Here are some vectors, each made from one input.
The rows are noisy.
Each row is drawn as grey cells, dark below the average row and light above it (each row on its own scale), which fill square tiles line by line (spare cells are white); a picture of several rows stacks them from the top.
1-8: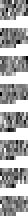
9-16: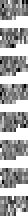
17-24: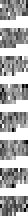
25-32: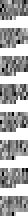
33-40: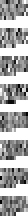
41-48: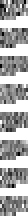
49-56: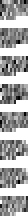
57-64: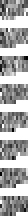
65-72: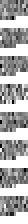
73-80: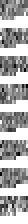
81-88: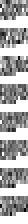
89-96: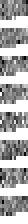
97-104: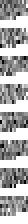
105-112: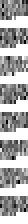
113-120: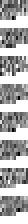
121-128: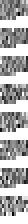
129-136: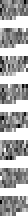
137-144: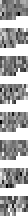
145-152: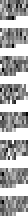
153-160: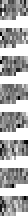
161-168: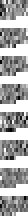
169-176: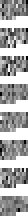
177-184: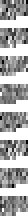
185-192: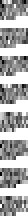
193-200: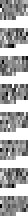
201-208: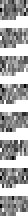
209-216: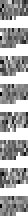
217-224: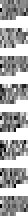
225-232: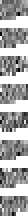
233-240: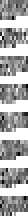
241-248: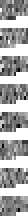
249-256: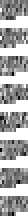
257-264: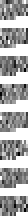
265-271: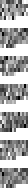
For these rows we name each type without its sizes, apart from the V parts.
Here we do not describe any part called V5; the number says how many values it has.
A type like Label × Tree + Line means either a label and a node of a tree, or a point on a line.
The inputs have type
(Bool × Bool × Bool + Line) × V5.
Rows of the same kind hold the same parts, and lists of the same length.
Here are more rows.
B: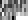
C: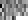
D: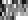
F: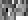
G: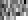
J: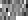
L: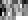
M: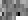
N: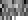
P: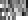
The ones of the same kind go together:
B, C, F, J, M, P
D, G, L, N

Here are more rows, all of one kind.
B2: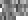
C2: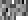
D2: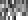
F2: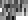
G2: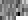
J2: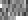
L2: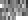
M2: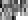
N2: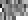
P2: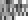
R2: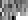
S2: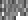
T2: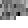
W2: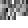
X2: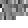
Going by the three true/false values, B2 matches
D2, R2, S2 and W2.
